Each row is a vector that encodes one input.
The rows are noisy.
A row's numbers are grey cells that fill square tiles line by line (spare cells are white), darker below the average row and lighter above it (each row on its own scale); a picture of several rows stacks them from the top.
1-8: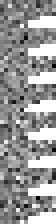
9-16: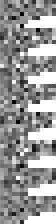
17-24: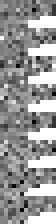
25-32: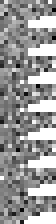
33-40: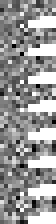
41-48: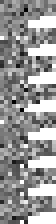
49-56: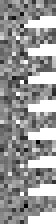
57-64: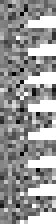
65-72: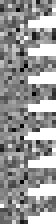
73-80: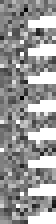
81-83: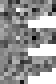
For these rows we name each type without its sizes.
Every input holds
a true/false value, together with either a label, or a point on a line.
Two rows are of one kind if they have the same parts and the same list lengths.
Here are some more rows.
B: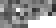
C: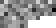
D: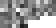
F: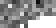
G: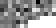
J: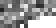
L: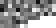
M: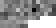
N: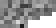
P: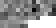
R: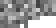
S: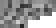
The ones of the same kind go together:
B, C, D, F, J, M, P, R
G, L, N, S

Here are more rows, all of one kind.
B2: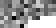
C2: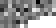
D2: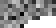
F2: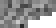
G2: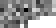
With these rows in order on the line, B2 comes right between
D2 and F2.
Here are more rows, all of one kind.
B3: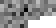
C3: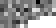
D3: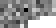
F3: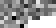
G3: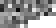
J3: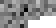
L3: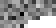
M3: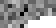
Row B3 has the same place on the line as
D3 and J3.
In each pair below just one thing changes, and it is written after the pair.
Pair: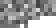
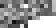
the label
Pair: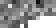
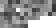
the true/false value
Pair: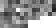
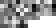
the label
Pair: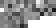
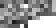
the true/false value
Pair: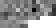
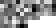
the label
